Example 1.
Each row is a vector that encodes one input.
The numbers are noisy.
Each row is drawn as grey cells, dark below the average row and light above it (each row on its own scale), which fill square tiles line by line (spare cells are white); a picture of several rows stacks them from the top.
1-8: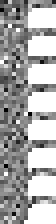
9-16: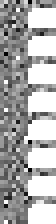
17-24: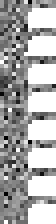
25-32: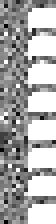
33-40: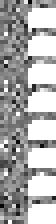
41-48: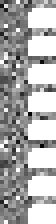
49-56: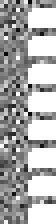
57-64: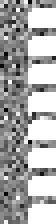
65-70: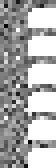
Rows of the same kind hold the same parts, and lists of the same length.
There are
3 kinds of row.
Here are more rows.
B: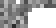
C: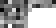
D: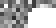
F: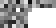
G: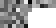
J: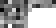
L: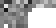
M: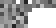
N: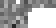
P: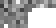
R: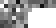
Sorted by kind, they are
B, D, L, M, N, P
C, J
F, G, R

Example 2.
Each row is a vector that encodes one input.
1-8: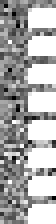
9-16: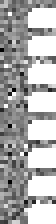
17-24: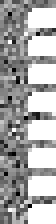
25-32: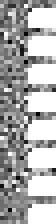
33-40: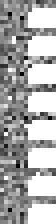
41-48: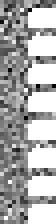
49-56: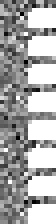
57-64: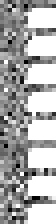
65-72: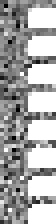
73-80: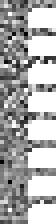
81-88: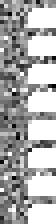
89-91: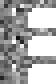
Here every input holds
a node of a 7-node tree, together with either a fixed value, or four true/false values.
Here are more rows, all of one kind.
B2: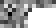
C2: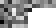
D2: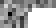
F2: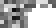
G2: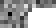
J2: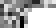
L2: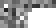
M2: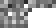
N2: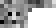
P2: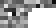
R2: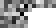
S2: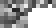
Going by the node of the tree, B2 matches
D2 and G2.
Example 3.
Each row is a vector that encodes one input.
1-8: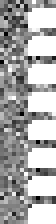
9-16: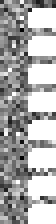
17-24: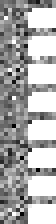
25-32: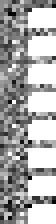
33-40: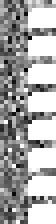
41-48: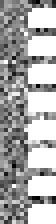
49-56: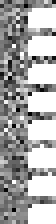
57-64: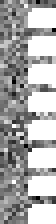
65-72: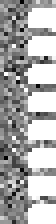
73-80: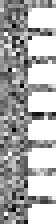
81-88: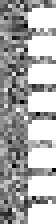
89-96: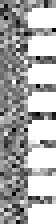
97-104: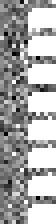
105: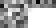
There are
2 kinds of row.
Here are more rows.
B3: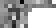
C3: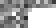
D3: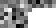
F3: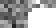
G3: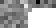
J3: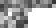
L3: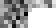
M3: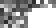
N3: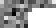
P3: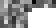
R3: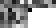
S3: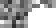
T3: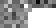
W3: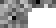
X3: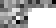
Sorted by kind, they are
B3, D3, F3, G3, L3, M3, N3, P3, R3, S3, T3, W3
C3, J3, X3

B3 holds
a point on a 14-point line and four true/false values.
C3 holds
a point on a 14-point line.
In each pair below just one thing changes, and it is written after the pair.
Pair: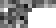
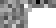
the place on the 14-point line
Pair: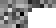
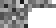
the place on the 14-point line
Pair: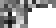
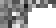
one of the four true/false values
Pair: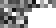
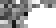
the place on the 14-point line
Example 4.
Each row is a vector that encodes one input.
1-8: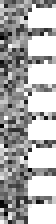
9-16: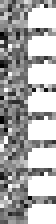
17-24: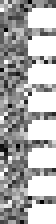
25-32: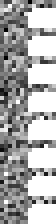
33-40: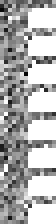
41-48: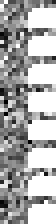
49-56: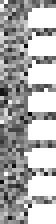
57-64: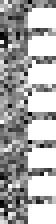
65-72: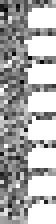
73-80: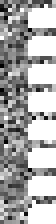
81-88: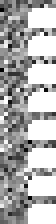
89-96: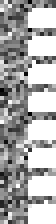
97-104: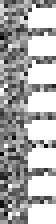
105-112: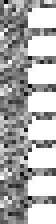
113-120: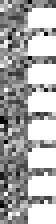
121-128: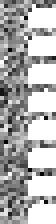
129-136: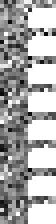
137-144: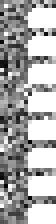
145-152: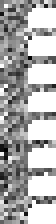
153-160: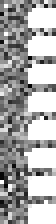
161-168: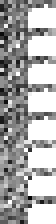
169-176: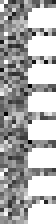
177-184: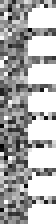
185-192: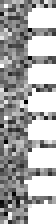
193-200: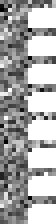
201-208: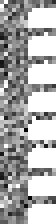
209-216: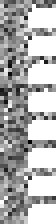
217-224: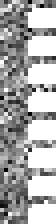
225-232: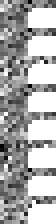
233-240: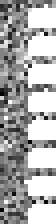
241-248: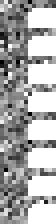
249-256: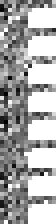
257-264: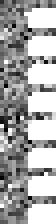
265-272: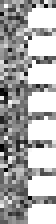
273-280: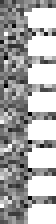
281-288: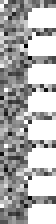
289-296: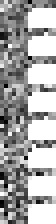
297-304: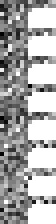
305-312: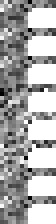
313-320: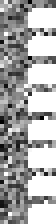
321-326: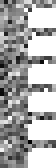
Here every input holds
either a fixed value, or a node of an 8-node tree, or three true/false values.
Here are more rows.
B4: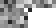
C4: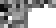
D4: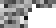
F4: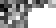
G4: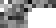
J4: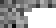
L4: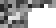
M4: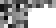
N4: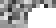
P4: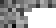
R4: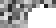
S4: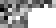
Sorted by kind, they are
B4, D4, G4, N4, R4
C4, F4, L4, M4, S4
J4, P4

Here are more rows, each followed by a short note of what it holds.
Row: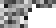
three true/false values
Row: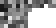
a node of an 8-node tree
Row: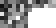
a node of an 8-node tree
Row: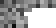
a fixed value
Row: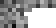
a fixed value
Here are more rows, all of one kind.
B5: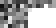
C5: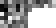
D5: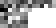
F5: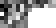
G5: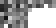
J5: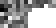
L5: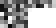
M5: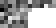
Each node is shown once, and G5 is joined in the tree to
B5 and J5.
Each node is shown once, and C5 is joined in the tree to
F5 and J5.
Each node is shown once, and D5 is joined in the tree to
M5.
